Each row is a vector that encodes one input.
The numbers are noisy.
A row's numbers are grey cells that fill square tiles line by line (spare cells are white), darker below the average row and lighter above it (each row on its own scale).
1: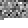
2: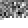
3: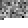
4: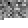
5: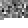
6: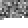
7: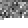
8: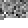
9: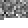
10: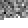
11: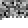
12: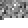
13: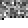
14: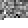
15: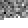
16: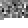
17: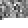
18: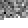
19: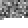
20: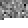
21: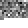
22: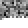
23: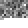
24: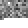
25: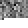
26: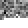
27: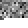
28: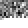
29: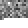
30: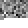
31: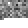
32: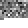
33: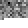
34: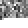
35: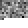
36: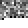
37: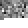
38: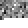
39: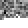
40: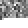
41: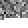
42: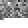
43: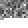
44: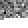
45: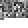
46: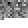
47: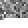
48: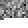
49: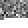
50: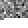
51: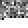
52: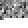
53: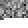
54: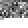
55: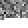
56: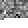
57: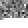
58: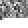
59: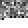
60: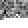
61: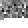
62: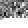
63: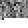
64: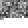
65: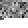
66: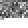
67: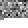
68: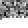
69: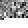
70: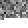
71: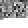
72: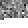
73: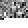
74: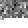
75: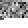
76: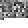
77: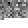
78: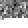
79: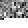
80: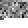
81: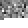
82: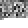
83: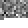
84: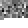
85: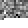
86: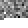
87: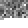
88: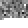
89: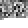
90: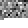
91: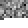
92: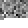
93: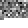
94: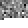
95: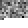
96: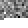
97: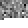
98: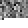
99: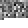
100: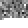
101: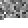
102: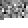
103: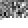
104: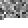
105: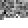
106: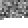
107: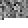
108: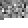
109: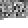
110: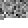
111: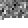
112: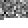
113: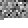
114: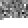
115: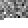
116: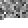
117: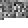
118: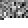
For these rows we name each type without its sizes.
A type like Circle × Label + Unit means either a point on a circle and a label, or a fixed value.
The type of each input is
Bool × Bool × Bool × Bool × Bool.
